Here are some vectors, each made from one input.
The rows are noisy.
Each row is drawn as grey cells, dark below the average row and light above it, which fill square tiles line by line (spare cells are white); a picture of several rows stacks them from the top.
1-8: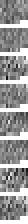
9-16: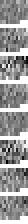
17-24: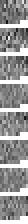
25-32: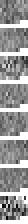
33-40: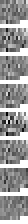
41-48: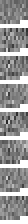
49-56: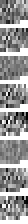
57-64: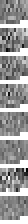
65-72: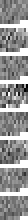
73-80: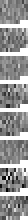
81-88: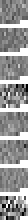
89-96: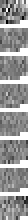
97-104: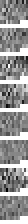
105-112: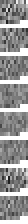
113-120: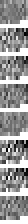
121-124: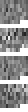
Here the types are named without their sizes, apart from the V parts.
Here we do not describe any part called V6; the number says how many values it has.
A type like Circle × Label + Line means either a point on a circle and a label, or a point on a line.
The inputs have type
(Circle + Line) × V6.
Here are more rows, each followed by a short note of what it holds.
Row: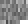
a point on a line and a value of V6
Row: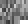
a point on a circle and a value of V6
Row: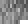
a point on a line and a value of V6
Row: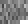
a point on a circle and a value of V6
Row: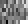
a point on a circle and a value of V6
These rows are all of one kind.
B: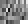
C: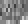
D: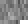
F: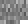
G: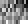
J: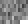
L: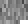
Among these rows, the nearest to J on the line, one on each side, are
B and G.
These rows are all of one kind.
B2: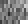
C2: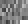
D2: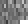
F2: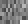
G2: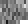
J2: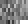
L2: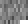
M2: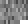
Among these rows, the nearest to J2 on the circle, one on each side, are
C2 and L2.
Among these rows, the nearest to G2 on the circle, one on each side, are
B2 and L2.
